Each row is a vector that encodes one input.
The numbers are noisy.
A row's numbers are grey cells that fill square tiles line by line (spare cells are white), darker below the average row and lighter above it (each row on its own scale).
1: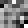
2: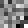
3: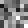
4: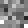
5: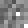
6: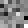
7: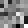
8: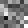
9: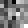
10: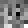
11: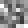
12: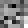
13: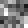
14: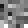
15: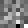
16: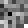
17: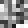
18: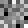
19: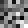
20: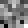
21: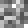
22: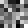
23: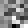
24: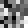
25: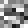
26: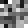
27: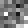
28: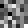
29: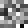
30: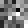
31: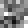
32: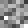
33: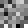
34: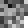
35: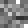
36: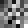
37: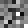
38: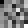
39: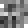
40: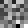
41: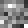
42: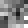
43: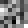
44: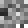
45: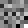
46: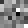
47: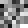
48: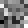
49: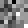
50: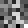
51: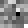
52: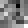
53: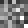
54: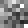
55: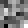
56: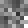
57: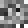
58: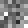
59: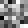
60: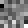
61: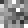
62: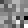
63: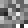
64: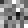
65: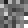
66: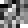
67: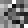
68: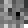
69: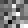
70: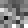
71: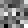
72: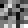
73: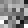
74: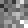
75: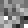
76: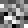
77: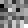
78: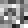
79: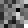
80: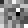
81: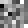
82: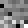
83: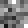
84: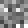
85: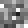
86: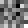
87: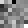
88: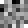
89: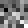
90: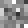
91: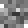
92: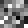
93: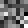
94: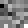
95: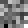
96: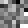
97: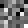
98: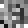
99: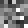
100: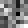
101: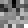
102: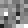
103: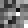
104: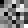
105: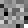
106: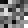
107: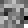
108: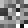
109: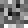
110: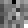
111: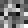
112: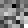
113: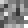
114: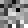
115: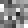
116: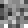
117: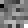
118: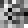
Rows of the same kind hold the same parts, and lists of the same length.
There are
2 kinds of row.
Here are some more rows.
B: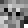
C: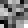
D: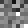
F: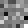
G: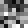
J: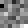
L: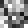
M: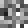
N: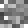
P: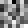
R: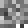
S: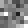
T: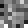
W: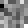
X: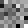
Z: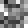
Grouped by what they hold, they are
B, C, D, F, G, J, L, N, P, S, T, W, X, Z
M, R

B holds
a point on an 8-point circle and a true/false value.
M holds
a fixed value.
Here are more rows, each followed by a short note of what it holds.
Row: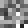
a fixed value
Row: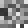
a fixed value
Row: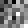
a point on an 8-point circle and a true/false value
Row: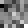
a point on an 8-point circle and a true/false value
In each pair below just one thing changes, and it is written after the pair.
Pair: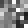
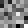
the true/false value
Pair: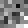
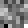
the place on the 8-point circle
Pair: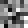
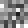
the place on the 8-point circle
